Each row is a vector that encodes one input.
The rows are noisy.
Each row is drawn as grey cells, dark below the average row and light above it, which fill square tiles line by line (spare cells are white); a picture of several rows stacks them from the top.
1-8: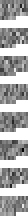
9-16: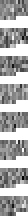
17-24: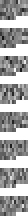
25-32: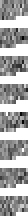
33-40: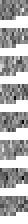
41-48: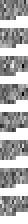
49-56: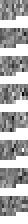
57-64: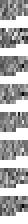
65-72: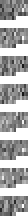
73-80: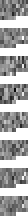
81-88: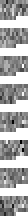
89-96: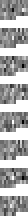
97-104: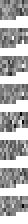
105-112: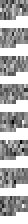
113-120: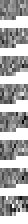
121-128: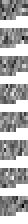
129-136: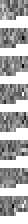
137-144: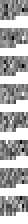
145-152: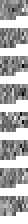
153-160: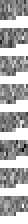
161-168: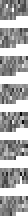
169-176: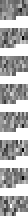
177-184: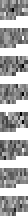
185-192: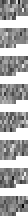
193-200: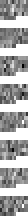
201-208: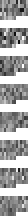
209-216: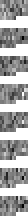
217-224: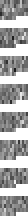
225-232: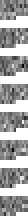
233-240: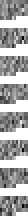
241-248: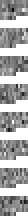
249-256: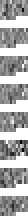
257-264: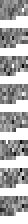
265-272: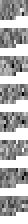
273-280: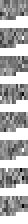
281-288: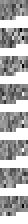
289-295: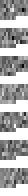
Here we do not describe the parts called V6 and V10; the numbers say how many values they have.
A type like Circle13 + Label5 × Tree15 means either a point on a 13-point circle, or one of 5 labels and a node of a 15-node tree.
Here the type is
Line3 × Line3 + List2(Line9) × V6 × V10.
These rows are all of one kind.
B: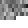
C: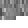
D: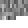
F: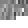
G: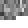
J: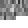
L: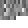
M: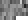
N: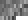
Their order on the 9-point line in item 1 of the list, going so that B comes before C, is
L, B, F, G, M, J, C, D, N.
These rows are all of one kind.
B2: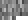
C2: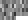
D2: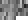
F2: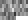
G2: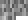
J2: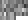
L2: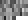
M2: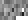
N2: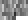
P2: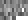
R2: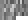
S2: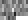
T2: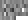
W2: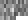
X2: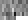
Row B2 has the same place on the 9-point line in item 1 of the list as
D2, N2, W2 and X2.
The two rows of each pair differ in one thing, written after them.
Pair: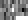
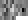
the place on the 9-point line in item 2 of the list
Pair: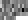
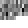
the value of V10
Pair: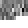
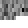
the place on the 9-point line in item 2 of the list
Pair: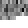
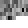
the place on the 9-point line in item 1 of the list
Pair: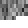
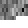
the place on the 9-point line in item 1 of the list
